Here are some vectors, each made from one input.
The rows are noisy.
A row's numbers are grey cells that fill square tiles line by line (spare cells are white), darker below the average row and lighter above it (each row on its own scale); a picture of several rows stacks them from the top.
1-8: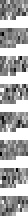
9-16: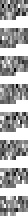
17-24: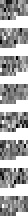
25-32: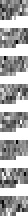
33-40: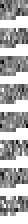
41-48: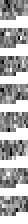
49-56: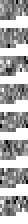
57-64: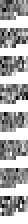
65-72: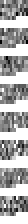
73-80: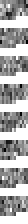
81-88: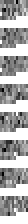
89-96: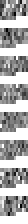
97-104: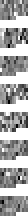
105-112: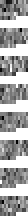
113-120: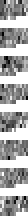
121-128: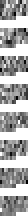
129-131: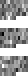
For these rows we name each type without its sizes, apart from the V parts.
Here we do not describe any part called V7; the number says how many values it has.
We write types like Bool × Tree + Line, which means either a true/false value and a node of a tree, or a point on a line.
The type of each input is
Bool × Bool × Bool × Bool × (Line + V7).
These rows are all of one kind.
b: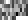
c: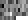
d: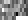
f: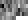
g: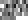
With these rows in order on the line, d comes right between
c and f.
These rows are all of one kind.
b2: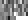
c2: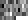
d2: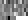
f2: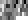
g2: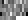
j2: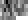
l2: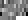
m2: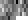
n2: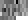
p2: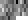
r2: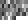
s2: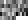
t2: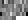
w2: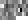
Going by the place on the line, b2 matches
c2, n2, r2 and t2.
